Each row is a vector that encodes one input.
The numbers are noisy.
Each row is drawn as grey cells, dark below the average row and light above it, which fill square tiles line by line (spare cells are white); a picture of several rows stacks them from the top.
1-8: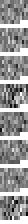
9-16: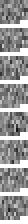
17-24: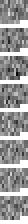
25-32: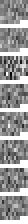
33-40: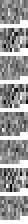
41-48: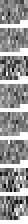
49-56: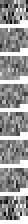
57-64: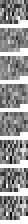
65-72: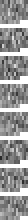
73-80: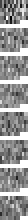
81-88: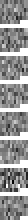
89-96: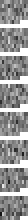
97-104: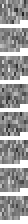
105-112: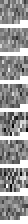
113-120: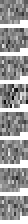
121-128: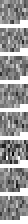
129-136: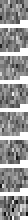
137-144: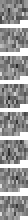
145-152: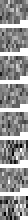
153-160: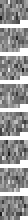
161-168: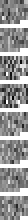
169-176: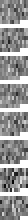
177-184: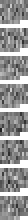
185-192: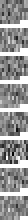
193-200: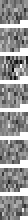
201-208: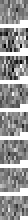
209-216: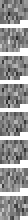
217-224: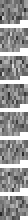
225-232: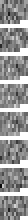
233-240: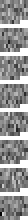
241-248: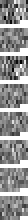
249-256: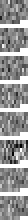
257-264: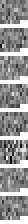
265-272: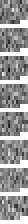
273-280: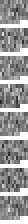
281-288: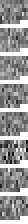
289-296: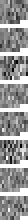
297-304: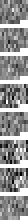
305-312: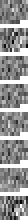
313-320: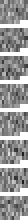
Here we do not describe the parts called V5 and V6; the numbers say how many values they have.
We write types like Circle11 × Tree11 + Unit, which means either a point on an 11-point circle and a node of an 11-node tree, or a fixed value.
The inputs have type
Bool × (Tree10 + V6) + V5.
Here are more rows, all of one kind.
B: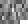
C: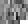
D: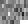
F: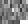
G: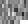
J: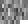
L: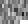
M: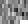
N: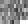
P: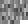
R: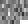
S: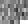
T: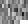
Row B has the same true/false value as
C and F.
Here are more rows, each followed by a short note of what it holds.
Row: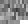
a node of a 10-node tree and a true/false value
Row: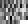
a value of V5
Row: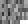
a node of a 10-node tree and a true/false value
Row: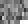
a node of a 10-node tree and a true/false value
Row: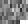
a true/false value and a value of V6
